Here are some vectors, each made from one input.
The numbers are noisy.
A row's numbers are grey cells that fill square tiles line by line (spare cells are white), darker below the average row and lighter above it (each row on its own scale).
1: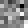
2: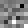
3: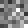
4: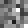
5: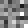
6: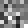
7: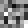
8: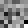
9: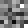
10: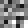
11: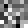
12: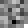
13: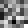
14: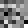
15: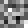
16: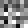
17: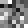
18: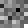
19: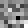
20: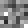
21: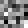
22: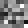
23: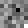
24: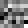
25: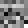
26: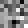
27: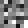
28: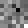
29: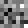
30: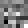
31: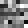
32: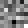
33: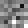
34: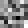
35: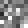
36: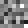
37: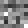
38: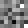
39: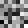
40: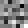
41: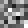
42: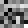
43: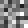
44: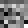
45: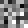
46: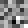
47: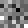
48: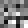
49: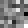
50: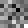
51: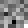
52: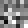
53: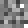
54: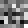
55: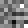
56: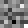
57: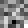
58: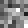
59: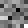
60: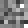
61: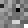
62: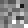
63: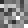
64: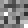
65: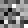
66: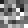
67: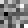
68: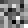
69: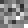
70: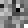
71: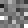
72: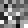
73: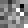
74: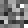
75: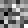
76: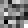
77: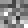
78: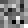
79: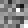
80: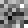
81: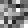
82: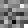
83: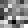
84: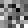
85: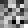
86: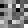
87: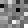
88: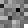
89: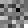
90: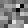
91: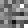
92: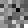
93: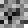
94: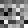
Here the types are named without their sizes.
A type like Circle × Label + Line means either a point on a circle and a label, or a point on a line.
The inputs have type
Circle × Tree.
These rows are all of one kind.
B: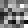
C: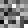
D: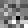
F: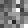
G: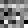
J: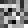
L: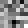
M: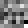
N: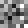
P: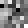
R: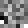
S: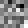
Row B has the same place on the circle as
C, G and M.
